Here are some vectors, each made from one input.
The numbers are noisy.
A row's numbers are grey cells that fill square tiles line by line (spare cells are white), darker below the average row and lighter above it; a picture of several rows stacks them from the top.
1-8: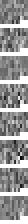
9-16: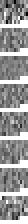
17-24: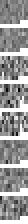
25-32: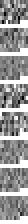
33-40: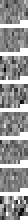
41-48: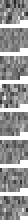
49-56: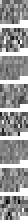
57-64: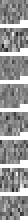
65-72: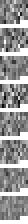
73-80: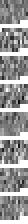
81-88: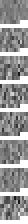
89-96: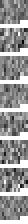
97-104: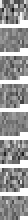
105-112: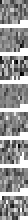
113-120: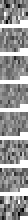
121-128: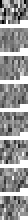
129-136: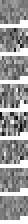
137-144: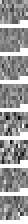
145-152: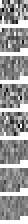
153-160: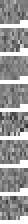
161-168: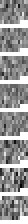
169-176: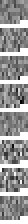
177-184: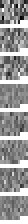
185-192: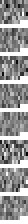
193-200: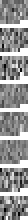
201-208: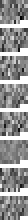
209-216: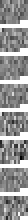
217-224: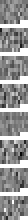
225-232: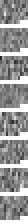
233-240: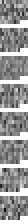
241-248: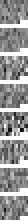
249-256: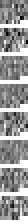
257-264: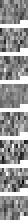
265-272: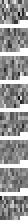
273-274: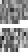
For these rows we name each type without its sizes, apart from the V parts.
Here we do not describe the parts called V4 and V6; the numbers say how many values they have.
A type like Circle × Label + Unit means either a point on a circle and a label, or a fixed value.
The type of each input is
(Bool × V6 + Line) × (Line + V4).
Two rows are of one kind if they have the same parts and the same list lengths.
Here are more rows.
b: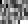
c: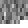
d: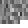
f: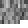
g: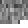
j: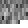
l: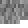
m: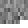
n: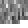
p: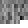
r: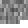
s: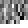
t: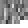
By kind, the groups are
b, f, g, j, r
c, l, m, s
d, t
n, p

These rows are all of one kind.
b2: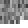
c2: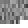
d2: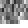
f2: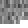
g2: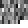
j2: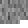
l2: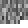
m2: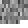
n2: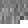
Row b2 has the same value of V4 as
d2 and g2.
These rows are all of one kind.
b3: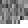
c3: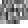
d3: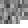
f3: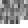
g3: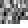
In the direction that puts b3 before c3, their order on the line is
b3, f3, g3, d3, c3.
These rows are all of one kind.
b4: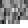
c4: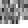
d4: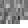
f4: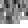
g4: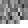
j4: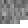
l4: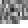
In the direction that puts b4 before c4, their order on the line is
d4, b4, f4, j4, g4, l4, c4.
